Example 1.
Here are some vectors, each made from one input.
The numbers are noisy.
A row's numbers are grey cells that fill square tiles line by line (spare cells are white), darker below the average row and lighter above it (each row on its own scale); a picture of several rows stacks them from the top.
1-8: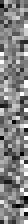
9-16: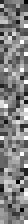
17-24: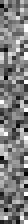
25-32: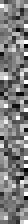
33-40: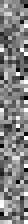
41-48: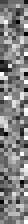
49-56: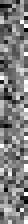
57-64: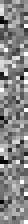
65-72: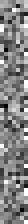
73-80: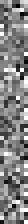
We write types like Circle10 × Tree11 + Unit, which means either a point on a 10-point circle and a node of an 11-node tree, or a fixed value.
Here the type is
Bool × Bool × Bool × Bool.
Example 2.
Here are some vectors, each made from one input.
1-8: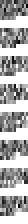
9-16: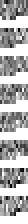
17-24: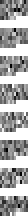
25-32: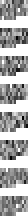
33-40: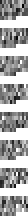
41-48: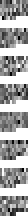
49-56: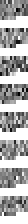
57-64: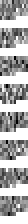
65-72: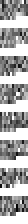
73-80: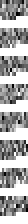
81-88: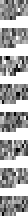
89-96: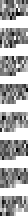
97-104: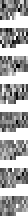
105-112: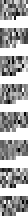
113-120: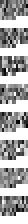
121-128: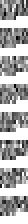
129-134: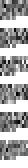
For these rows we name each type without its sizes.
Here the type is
Circle.
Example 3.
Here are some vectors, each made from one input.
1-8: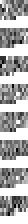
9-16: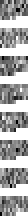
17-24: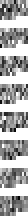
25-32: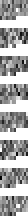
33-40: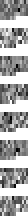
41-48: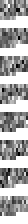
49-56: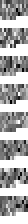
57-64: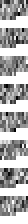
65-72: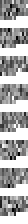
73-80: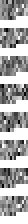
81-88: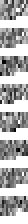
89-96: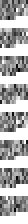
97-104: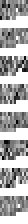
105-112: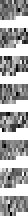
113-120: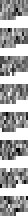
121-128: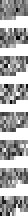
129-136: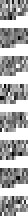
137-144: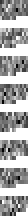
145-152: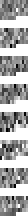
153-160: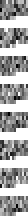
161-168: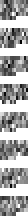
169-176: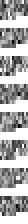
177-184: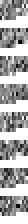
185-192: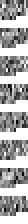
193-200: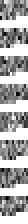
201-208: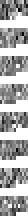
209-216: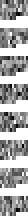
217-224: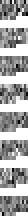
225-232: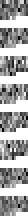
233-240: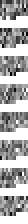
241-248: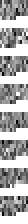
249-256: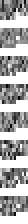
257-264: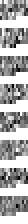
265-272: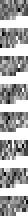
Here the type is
Circle14.
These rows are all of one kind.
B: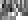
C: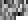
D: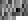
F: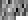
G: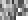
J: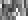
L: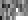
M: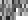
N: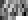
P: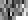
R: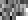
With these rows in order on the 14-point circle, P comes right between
L and R.
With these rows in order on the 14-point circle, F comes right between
C and G.
